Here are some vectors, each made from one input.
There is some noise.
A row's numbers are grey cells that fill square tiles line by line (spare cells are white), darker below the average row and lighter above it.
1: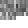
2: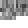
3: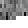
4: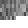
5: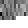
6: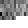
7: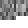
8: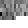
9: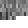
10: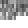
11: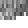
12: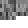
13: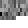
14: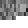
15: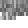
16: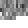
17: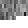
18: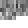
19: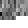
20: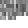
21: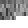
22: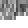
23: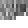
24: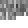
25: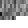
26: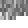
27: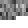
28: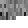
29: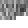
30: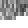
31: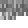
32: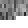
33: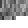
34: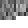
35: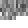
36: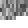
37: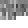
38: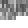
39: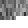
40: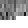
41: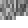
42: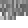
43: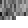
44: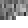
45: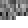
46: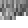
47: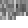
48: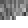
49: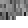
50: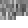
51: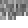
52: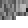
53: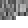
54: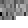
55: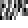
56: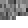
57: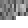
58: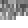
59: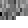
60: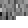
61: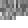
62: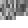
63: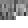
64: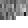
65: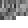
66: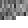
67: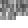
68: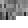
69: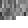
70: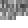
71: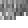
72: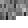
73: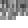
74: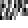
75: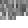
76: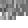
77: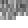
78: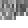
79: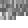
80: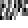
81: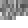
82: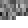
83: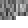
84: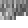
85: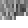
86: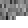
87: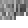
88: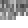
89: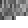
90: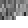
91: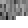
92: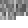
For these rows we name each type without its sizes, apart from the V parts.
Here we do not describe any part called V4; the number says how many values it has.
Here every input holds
a list of items, each a true/false value and a value of V4.
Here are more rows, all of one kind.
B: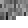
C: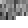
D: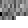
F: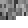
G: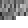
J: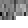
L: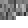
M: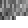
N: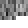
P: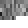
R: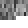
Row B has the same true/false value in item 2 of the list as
L, M and N.
